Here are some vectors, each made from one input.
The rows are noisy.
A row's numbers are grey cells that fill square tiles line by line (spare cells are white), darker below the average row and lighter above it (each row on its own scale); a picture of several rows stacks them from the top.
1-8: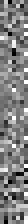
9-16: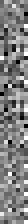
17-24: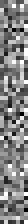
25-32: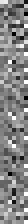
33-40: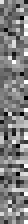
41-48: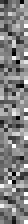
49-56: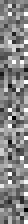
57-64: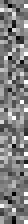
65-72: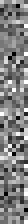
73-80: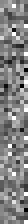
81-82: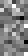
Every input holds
one of 6 labels, together with either a fixed value, or a node of an 8-node tree.
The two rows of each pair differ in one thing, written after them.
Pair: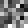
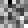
the node of the tree
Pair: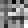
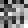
the node of the tree
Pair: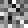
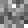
the label
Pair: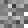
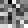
the label
